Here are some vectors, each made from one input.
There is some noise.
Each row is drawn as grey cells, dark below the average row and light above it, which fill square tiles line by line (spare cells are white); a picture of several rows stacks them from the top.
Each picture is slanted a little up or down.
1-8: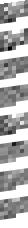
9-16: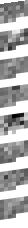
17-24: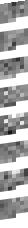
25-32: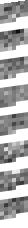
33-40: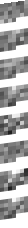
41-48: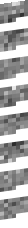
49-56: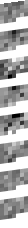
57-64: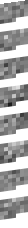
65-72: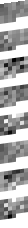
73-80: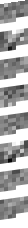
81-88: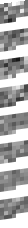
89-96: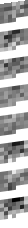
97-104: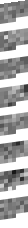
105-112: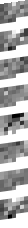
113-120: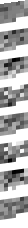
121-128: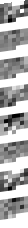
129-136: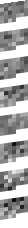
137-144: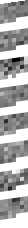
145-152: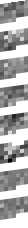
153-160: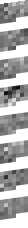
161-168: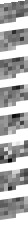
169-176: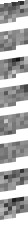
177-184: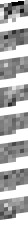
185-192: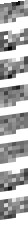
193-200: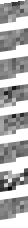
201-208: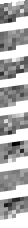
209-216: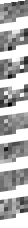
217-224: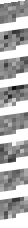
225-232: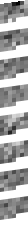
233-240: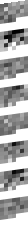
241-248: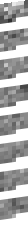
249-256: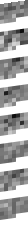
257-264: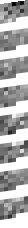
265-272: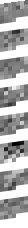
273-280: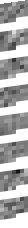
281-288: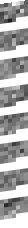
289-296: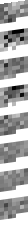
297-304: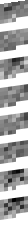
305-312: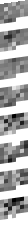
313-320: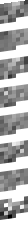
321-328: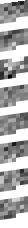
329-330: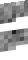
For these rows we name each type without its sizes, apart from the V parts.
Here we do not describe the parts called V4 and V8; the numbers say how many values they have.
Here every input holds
either a point on a circle and a true/false value, or a fixed value, or a value of V4 and a value of V8.
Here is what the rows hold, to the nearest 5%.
About 65% of them hold a point on a circle and a true/false value. A few of them hold a fixed value. The rest hold a value of V4 and a value of V8.
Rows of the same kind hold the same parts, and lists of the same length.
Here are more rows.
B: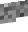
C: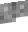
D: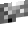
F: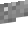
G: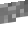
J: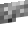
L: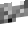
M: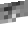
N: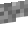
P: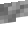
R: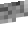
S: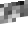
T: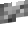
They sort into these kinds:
B, G, M
C, D, F, J, L, N, P, R, T
S

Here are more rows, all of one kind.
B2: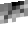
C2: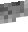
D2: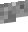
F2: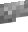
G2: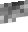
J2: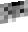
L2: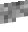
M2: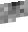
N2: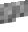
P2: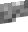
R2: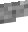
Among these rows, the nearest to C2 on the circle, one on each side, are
F2 and R2.
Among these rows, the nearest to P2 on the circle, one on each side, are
J2 and N2.
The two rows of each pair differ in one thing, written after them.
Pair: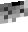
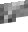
the true/false value
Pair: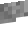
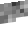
the true/false value
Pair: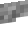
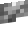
the true/false value
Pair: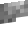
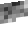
the true/false value
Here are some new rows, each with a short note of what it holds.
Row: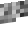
a fixed value
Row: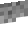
a point on a circle and a true/false value
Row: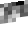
a fixed value
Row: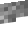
a value of V4 and a value of V8
